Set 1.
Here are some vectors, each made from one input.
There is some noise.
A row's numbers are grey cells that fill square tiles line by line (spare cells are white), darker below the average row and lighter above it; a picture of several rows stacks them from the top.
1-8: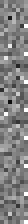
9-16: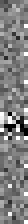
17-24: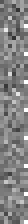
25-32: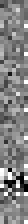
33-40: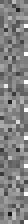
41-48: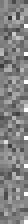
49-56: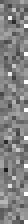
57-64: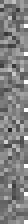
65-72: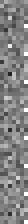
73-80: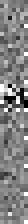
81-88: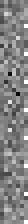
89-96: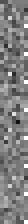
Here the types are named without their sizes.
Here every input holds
either a point on a circle and a true/false value, or a fixed value.
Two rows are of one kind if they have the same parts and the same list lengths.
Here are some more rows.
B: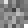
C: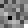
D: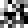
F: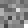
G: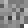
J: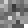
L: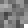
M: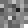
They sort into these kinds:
B, C, F, G, J, L, M
D

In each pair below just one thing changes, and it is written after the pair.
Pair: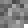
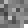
the true/false value
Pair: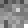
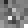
the true/false value
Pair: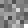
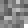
the true/false value
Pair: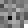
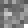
the place on the circle
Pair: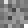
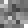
the true/false value
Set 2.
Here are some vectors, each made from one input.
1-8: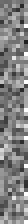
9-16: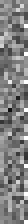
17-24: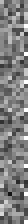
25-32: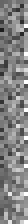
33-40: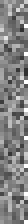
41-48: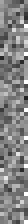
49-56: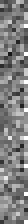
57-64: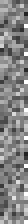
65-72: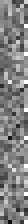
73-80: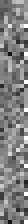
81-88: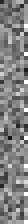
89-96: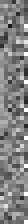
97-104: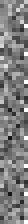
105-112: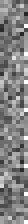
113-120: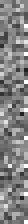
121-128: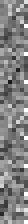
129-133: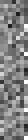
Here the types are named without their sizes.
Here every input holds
a point on a circle and a true/false value.
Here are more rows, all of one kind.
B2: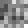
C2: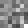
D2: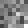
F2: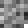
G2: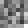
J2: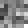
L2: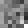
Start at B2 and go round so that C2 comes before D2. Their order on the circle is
B2, C2, F2, D2, G2, L2, J2.
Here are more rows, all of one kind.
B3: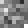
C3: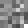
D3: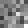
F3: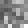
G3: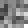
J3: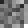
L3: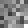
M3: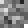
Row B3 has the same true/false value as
C3 and M3.
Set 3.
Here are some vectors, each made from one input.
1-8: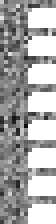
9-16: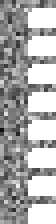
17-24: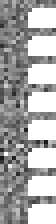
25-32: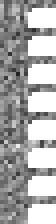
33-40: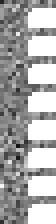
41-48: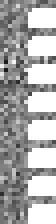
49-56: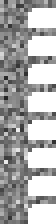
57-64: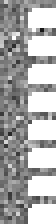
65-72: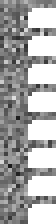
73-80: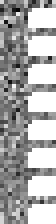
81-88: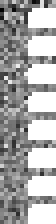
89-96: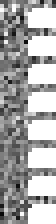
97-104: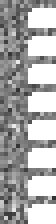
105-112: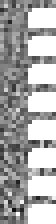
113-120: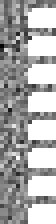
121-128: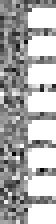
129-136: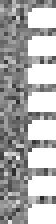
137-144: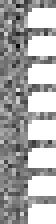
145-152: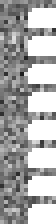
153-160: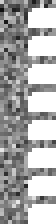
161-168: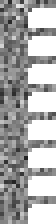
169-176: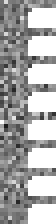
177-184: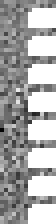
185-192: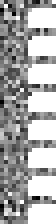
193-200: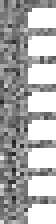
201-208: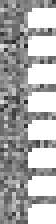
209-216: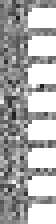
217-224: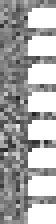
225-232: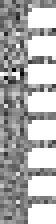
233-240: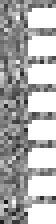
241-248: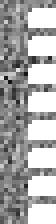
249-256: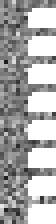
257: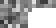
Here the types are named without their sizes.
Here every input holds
a list of points on a circle.
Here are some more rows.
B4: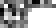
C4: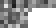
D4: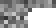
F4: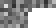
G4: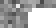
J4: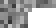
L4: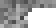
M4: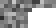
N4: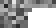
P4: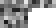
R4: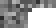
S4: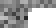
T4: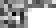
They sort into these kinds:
B4, T4
C4, D4, F4, G4, J4, L4
M4, N4, P4, R4, S4

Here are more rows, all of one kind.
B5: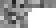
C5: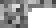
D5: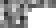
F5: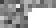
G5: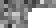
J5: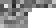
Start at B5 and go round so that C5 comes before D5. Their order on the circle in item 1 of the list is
B5, J5, F5, C5, D5, G5.
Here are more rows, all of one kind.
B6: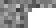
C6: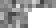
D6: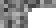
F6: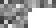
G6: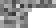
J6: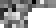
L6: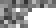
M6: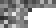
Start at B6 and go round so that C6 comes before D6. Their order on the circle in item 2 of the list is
B6, F6, G6, C6, L6, D6, M6, J6.
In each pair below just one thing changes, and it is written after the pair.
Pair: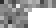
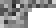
the place on the circle in item 2 of the list
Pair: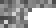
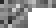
the place on the circle in item 1 of the list
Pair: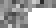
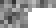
the place on the circle in item 2 of the list
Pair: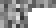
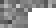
the place on the circle in item 1 of the list
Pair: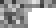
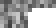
the place on the circle in item 1 of the list
